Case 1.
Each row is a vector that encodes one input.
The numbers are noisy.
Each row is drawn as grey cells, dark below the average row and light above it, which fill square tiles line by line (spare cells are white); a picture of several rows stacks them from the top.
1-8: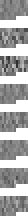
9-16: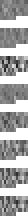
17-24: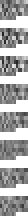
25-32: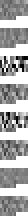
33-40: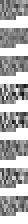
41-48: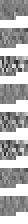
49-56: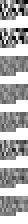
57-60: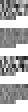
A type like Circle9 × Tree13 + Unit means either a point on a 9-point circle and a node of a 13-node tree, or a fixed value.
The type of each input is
Bool × Tree8.
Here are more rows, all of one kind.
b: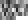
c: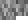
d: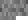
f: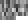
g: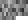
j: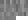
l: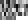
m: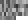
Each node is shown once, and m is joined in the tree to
c and l.
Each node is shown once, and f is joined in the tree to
b and j.
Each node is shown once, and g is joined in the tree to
d.
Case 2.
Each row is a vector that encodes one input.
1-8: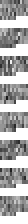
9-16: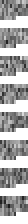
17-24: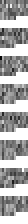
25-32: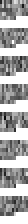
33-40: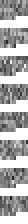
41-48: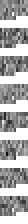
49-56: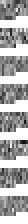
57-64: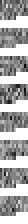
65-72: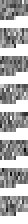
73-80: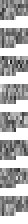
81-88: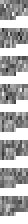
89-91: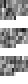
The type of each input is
(Circle11 + Unit) × Tree7.
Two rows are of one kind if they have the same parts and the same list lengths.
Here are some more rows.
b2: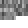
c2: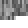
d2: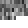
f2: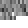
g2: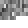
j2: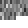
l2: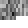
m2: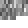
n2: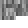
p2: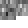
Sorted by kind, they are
b2, c2, n2
d2, f2, g2, j2, l2, m2, p2

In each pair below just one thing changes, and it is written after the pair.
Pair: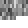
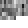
the place on the 11-point circle
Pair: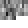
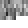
the node of the tree
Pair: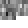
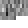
the place on the 11-point circle
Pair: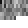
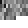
the node of the tree
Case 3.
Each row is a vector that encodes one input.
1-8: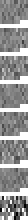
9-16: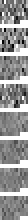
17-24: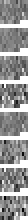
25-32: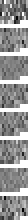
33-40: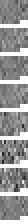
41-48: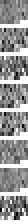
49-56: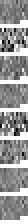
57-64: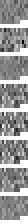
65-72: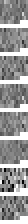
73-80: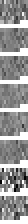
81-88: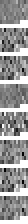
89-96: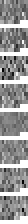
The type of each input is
Bool × Label9.
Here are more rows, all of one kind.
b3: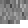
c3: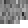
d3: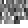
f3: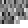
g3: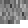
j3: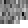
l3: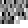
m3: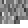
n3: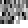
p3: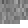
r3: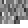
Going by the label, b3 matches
d3 and g3.
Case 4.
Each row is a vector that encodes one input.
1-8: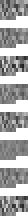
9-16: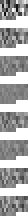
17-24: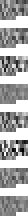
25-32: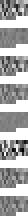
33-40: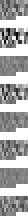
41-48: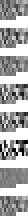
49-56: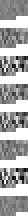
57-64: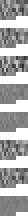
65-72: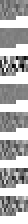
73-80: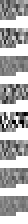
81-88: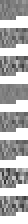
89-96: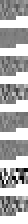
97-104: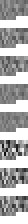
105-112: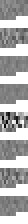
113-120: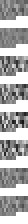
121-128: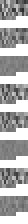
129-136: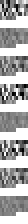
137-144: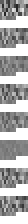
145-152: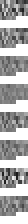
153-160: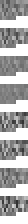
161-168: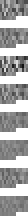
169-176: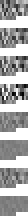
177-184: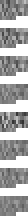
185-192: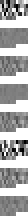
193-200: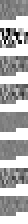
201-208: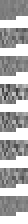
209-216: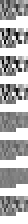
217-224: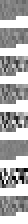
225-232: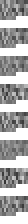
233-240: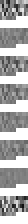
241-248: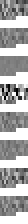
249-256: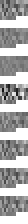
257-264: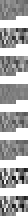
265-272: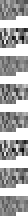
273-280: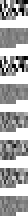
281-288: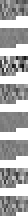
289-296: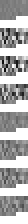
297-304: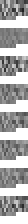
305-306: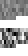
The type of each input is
Tree11 × Tree11 + Unit.
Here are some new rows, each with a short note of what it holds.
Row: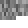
a node of each of two 11-node trees
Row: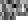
a fixed value
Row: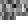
a fixed value
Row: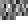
a fixed value
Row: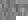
a node of each of two 11-node trees
